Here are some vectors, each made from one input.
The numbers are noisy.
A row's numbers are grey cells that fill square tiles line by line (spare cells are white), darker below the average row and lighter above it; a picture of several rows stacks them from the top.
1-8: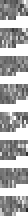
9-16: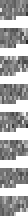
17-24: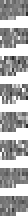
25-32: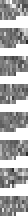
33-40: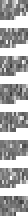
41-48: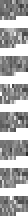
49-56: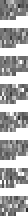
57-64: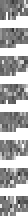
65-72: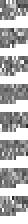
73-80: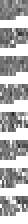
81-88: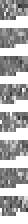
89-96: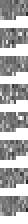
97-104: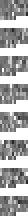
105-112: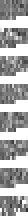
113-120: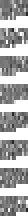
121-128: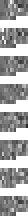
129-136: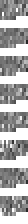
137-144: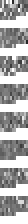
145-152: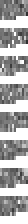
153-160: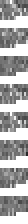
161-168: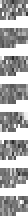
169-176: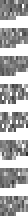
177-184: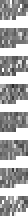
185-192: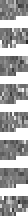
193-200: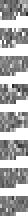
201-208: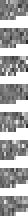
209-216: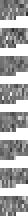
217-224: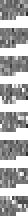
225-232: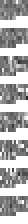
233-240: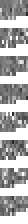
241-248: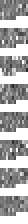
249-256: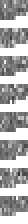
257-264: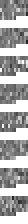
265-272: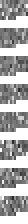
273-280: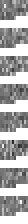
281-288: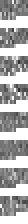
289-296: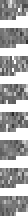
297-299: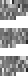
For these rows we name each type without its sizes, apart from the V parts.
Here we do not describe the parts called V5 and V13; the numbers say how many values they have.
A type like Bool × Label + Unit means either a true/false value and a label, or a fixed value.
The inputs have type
Bool × (Circle + V13) + V5.
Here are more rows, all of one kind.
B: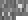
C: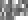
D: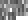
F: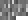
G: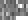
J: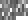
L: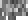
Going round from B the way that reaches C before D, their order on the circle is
B, F, G, L, C, D, J.
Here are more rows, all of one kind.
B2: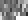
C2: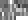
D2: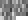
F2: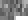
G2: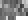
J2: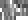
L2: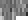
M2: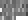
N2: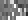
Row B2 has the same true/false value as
F2 and G2.
